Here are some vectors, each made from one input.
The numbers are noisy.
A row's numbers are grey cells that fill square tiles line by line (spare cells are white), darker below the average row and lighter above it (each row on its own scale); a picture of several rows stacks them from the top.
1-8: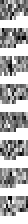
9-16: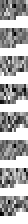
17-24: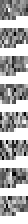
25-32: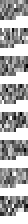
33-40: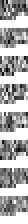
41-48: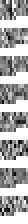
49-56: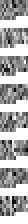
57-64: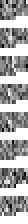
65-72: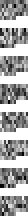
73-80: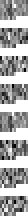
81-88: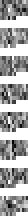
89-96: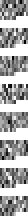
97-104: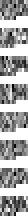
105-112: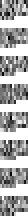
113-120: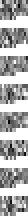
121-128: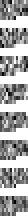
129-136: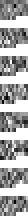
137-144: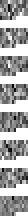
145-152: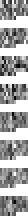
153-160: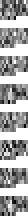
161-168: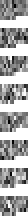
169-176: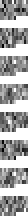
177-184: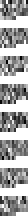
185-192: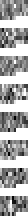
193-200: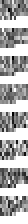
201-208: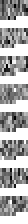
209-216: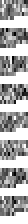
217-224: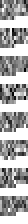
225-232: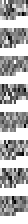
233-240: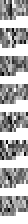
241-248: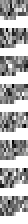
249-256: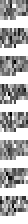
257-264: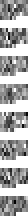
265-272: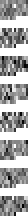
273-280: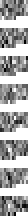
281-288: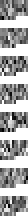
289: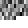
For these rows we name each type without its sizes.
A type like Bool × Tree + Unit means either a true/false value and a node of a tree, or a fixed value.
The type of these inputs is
Bool × Bool × Bool × Bool × Bool.
